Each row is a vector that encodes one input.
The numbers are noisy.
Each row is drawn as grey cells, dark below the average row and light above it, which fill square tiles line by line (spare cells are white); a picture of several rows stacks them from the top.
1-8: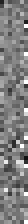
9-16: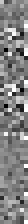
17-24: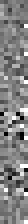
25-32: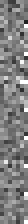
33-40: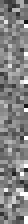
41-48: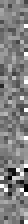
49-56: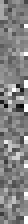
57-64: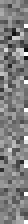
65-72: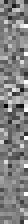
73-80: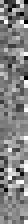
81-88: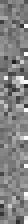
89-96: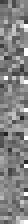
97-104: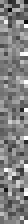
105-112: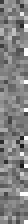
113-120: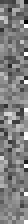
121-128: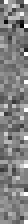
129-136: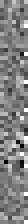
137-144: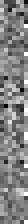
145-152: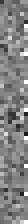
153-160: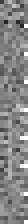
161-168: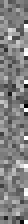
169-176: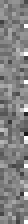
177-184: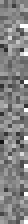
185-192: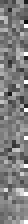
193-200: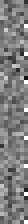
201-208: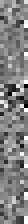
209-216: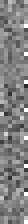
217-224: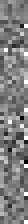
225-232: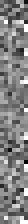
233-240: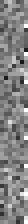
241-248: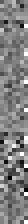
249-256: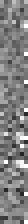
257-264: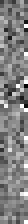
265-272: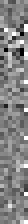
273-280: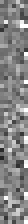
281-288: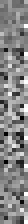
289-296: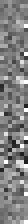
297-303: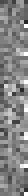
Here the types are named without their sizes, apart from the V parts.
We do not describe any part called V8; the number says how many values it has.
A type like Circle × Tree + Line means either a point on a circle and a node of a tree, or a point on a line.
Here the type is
(Line + List(V8)) × Tree.
